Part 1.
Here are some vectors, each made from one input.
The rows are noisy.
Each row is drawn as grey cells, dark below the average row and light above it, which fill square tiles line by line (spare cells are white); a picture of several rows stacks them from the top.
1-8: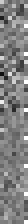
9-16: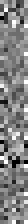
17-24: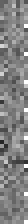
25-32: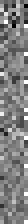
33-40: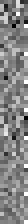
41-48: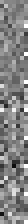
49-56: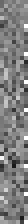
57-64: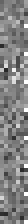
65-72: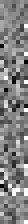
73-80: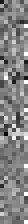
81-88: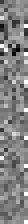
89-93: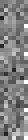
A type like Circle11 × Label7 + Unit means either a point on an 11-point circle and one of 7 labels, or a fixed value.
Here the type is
Tree12 × Tree12.
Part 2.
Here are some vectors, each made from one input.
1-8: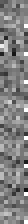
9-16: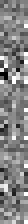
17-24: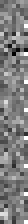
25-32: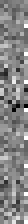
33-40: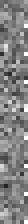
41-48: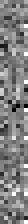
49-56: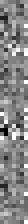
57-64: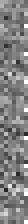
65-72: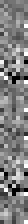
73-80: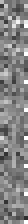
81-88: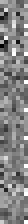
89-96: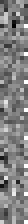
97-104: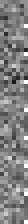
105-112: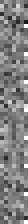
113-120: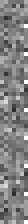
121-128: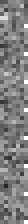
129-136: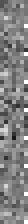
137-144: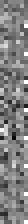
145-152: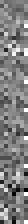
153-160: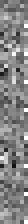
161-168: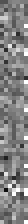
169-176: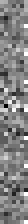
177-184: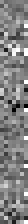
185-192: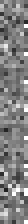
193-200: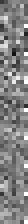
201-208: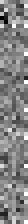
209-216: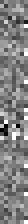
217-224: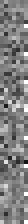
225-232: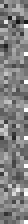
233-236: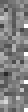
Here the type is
Bool × Tree14.
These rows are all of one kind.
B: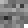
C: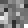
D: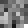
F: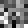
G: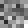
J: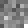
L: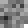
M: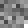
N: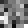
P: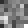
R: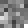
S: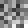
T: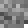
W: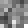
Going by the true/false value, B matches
L, T and W.
